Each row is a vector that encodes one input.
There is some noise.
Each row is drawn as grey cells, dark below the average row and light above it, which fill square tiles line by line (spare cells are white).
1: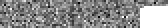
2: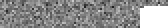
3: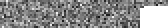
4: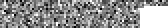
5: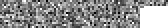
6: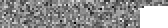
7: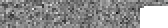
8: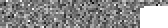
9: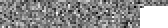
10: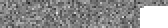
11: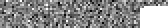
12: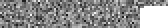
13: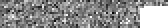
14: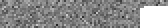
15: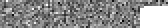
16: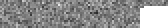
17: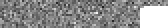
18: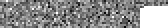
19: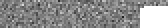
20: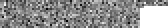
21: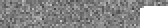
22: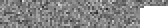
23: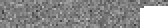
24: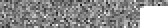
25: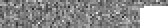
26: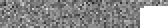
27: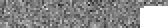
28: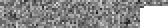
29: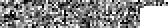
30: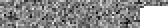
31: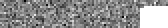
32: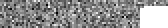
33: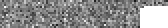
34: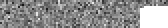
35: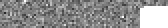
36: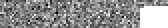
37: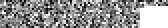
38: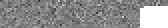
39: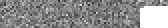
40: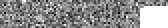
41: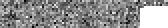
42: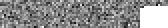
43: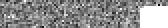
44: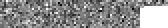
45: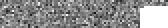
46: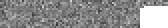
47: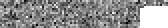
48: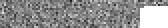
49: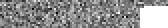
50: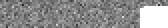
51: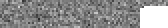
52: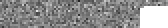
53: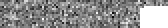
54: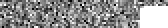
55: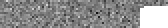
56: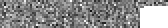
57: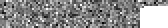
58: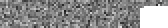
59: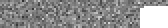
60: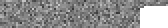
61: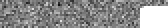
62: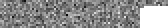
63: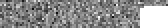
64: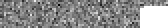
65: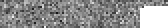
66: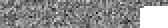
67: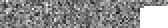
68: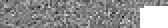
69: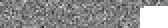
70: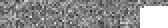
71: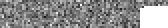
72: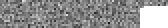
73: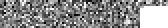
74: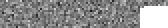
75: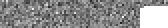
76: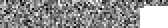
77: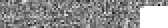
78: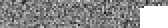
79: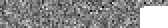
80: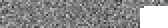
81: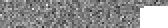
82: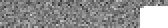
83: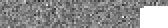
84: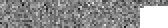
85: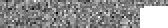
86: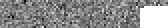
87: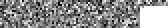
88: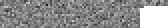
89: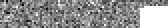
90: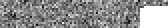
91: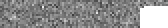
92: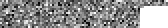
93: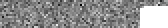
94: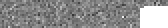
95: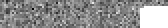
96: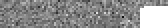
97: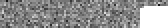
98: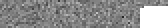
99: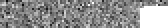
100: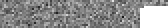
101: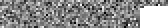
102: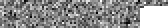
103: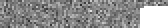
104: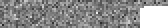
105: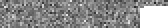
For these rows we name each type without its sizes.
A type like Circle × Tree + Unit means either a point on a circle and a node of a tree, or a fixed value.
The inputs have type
Bool × Line × (Tree + Unit).
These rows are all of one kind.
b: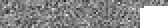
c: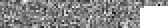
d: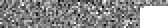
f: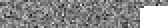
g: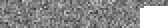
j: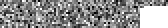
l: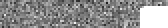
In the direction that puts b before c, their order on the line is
b, g, c, d, f, j, l.
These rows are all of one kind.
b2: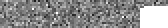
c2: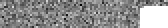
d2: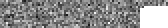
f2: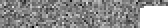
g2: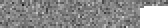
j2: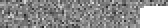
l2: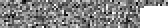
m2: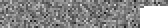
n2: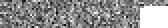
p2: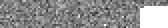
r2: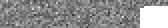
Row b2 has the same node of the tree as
g2, n2, p2 and r2.
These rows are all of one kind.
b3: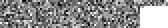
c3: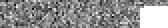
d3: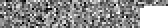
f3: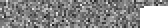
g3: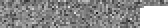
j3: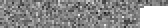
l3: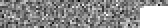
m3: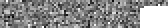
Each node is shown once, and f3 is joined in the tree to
d3.
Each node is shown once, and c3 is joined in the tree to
b3, d3 and m3.
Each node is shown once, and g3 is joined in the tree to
b3.
